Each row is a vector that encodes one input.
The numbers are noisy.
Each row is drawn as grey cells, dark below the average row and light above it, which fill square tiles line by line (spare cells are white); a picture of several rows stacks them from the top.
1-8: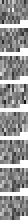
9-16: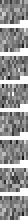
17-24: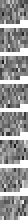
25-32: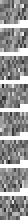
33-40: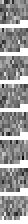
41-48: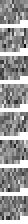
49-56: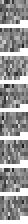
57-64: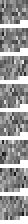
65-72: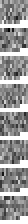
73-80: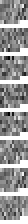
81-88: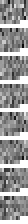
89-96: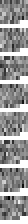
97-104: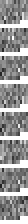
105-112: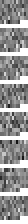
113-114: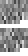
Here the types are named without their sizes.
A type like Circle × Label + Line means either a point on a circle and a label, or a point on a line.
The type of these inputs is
Circle + Line + Tree.
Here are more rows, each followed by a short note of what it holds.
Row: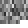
a point on a circle
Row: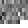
a node of a tree
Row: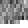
a point on a line
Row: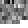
a point on a circle
